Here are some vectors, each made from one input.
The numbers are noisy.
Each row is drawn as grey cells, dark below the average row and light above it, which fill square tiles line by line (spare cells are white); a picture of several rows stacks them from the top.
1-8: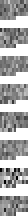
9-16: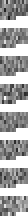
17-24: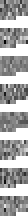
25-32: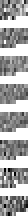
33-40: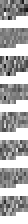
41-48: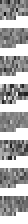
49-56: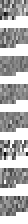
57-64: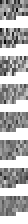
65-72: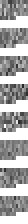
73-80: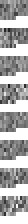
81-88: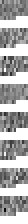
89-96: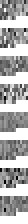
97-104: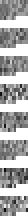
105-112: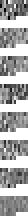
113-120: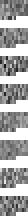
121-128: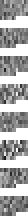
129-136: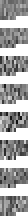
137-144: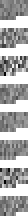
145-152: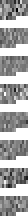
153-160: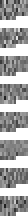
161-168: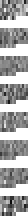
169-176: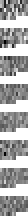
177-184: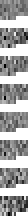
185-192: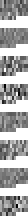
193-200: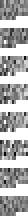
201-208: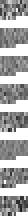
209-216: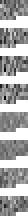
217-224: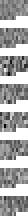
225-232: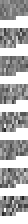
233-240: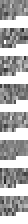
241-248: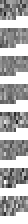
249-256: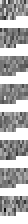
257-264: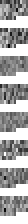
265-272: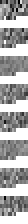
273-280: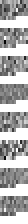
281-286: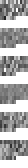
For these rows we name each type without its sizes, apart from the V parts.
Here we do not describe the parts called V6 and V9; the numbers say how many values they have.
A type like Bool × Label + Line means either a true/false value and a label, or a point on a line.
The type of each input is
Bool × Bool × Bool + (Line × Line + V6) × V9.
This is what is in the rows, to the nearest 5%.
About 25% of them hold three true/false values. The rest hold a value of V9, together with either a point on each of two lines, or a value of V6.
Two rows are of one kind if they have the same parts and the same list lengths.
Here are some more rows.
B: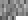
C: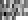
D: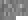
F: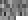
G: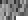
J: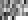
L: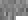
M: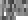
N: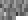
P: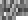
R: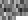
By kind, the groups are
B, J, M, N, P, R
C, D, L
F, G

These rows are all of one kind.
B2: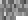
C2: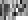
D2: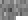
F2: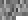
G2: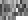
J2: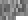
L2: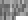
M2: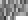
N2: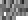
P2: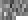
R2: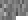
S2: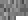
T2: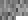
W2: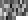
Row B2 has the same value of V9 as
D2, F2 and G2.
